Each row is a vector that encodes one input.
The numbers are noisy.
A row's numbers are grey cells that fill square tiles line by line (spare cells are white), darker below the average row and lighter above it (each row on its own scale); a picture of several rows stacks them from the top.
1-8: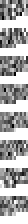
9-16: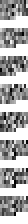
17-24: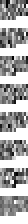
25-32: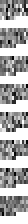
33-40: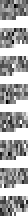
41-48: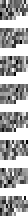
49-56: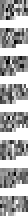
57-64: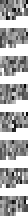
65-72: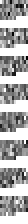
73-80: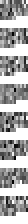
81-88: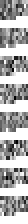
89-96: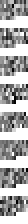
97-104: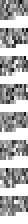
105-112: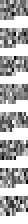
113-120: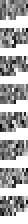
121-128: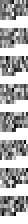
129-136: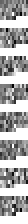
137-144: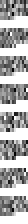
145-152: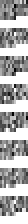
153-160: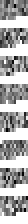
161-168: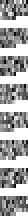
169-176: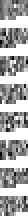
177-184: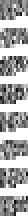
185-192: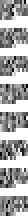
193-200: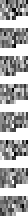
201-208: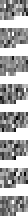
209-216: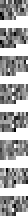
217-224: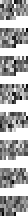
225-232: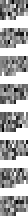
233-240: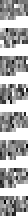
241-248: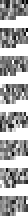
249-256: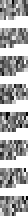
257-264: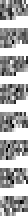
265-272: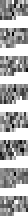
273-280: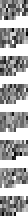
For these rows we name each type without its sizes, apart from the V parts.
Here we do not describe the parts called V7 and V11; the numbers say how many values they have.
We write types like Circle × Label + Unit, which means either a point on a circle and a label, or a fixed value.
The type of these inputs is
(Bool × Circle + Unit) × (Line + V7) × V11.
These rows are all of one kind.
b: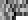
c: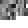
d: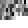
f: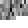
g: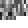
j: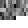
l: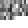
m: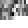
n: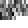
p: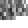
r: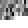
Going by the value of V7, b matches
c, g, j and n.
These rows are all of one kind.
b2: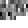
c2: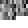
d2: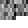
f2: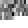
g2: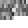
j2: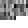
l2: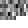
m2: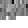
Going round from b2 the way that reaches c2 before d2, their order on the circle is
b2, c2, j2, m2, g2, f2, d2, l2.
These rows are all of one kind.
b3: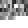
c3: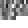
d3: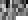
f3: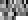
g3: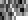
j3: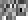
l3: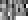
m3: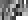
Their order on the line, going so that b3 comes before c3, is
b3, j3, m3, c3, g3, f3, d3, l3.
